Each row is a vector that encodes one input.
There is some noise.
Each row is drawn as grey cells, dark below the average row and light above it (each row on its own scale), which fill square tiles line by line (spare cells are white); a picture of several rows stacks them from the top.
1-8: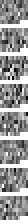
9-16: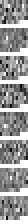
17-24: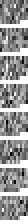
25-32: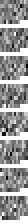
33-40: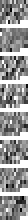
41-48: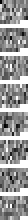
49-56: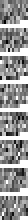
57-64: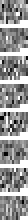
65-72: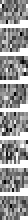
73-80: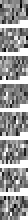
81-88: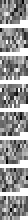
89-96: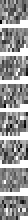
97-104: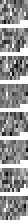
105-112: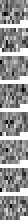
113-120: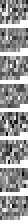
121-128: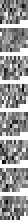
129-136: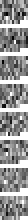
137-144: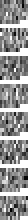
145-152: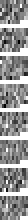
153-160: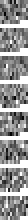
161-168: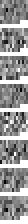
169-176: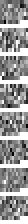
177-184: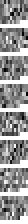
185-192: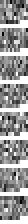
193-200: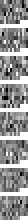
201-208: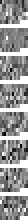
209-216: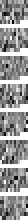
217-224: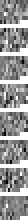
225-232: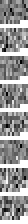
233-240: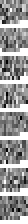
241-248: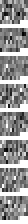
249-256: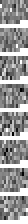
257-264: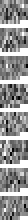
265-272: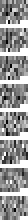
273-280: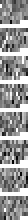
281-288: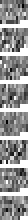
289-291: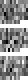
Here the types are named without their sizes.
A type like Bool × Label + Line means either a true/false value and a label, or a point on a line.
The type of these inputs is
(Bool × Bool × Bool × Bool × Bool + Unit) × Label + Tree.
